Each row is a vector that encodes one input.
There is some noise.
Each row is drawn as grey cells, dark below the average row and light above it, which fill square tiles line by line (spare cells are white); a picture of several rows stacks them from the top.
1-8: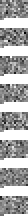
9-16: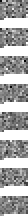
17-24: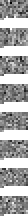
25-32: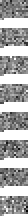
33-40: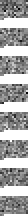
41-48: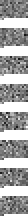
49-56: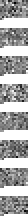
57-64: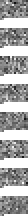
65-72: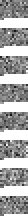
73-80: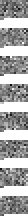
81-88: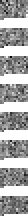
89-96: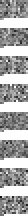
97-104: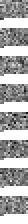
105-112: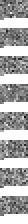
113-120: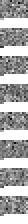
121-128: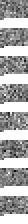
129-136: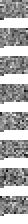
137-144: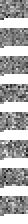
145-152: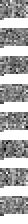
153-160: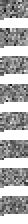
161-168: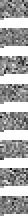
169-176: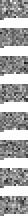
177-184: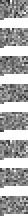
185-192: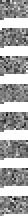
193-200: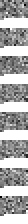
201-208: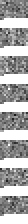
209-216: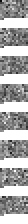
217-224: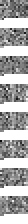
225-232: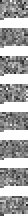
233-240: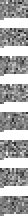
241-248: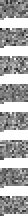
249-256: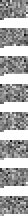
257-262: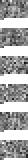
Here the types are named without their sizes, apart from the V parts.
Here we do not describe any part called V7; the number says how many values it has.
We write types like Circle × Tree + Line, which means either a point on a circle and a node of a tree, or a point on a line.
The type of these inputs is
(Bool × Bool × Bool × Bool + V7) × Label + List(Line).
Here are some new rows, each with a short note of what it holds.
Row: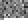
a label and four true/false values
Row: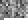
a list of two items
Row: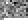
a label and a value of V7
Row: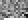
the empty list
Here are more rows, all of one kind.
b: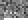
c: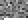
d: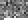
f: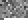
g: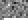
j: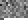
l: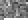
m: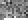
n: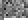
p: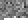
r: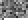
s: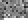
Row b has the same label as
d and m.
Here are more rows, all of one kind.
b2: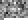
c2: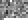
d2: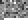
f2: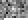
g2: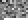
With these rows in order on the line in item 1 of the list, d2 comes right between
b2 and c2.
